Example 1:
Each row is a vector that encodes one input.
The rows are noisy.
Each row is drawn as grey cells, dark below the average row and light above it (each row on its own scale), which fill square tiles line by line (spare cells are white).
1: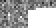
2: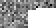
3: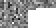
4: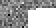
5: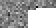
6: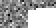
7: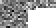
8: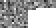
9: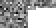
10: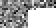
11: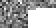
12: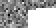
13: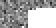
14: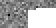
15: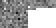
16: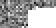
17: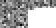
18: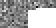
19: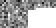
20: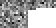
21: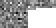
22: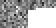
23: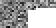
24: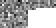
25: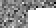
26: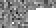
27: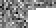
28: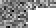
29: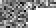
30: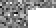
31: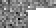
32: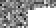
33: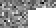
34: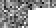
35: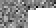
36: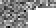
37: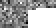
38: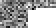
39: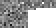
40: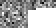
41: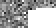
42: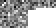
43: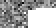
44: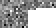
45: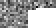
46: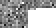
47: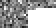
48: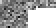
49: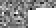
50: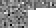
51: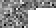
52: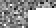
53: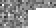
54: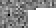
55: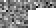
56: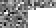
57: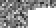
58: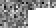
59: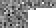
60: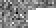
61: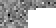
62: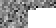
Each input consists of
either a fixed value, or a node of an 8-node tree, or three true/false values.
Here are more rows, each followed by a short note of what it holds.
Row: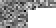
a fixed value
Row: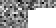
a node of an 8-node tree
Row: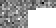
a node of an 8-node tree
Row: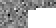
three true/false values
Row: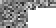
a fixed value
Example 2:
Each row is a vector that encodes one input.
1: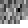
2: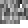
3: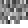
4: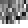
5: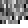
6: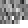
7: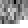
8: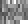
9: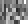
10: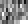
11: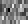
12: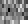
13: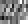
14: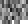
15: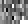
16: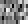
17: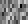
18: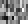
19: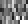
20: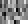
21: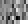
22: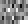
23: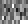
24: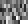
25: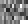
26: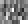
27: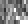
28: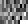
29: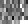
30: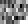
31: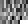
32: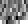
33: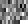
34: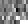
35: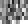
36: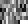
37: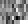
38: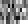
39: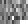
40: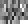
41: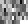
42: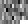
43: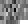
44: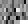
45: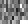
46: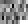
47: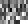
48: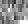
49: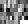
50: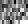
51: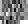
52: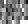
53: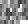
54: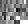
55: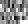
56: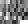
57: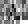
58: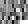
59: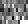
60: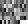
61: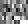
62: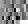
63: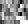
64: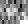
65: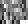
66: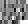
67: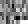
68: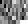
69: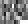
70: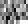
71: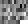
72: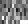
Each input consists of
one of 6 labels and a true/false value.
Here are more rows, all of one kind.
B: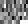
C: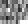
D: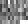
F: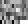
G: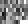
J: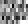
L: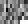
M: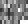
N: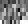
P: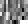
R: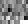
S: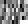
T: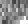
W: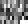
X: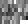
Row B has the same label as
F, L, M and W.
